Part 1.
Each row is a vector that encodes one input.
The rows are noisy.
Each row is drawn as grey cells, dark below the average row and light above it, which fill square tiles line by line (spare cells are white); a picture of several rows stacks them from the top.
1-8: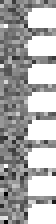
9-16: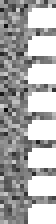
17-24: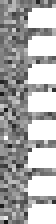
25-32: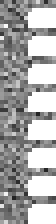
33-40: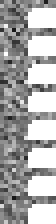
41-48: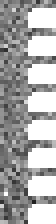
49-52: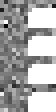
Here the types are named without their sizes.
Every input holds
a node of a tree and a true/false value.
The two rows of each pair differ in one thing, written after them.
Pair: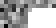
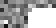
the true/false value
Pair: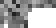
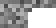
the node of the tree
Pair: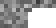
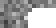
the true/false value
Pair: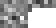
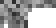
the node of the tree
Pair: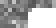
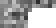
the true/false value
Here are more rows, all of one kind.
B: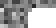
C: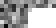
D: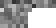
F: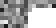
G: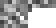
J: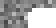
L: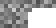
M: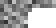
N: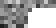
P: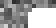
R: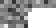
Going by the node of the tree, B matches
D and P.
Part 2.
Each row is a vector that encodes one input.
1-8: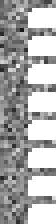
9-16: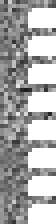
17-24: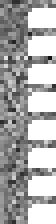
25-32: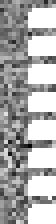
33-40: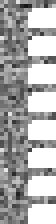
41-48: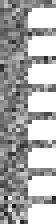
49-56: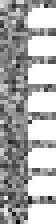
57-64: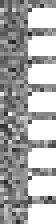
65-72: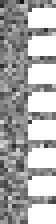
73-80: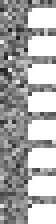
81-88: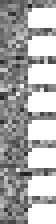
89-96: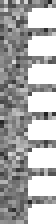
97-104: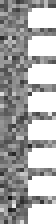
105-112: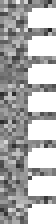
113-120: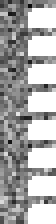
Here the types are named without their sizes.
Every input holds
a label and a point on a line.
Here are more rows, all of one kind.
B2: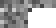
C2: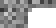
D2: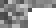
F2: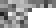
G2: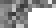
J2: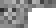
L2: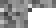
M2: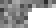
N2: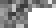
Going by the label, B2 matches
D2, F2 and L2.
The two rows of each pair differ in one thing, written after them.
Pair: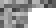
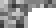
the label
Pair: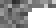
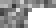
the place on the line
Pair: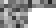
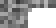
the place on the line
